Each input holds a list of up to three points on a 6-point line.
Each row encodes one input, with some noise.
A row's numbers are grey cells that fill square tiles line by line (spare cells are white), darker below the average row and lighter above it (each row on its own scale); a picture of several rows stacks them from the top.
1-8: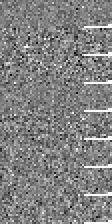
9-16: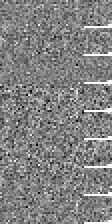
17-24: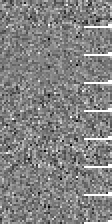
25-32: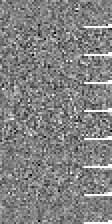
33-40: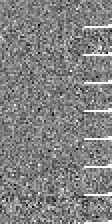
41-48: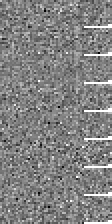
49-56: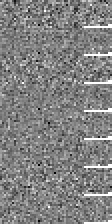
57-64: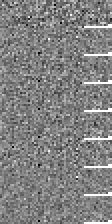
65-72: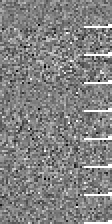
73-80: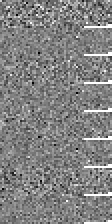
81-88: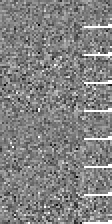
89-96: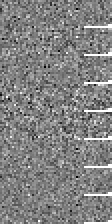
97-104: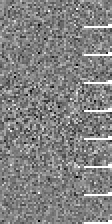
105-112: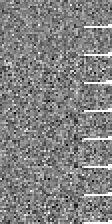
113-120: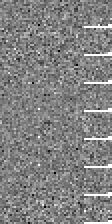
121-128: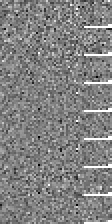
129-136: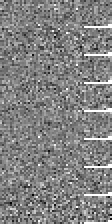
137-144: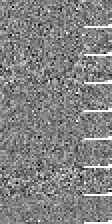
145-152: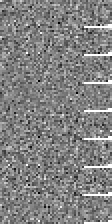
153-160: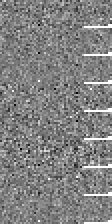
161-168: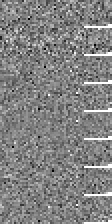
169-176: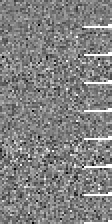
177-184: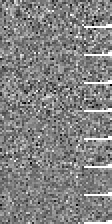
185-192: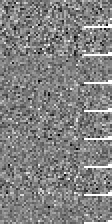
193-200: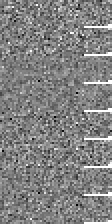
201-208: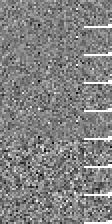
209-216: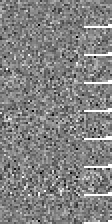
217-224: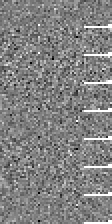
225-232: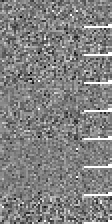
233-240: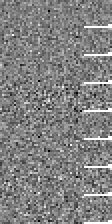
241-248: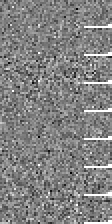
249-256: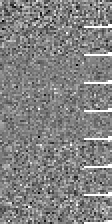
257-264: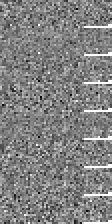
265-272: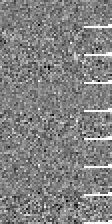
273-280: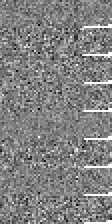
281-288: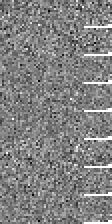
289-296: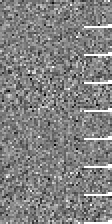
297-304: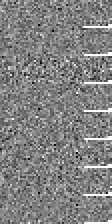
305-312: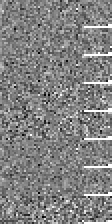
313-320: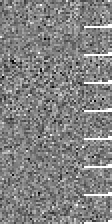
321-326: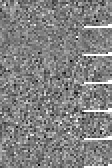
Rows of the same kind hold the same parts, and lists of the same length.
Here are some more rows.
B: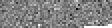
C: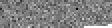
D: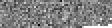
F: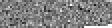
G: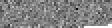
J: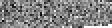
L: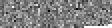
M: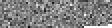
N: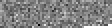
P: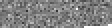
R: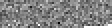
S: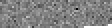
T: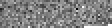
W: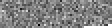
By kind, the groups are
B, F, L, M, P, R
C, G, S, T
D, N, W
J

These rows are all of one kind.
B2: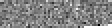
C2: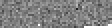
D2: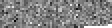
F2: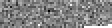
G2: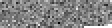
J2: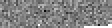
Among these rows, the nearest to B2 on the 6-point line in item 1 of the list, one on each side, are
G2 and J2.
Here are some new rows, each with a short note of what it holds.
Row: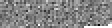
a list of two items
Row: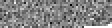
a list of three items
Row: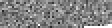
a list of two items
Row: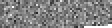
a list of two items
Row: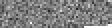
a list of two items
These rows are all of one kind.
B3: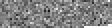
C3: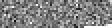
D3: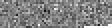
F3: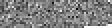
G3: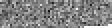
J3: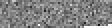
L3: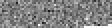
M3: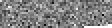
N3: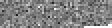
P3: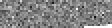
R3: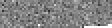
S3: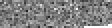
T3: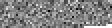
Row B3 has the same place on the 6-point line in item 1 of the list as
D3 and J3.
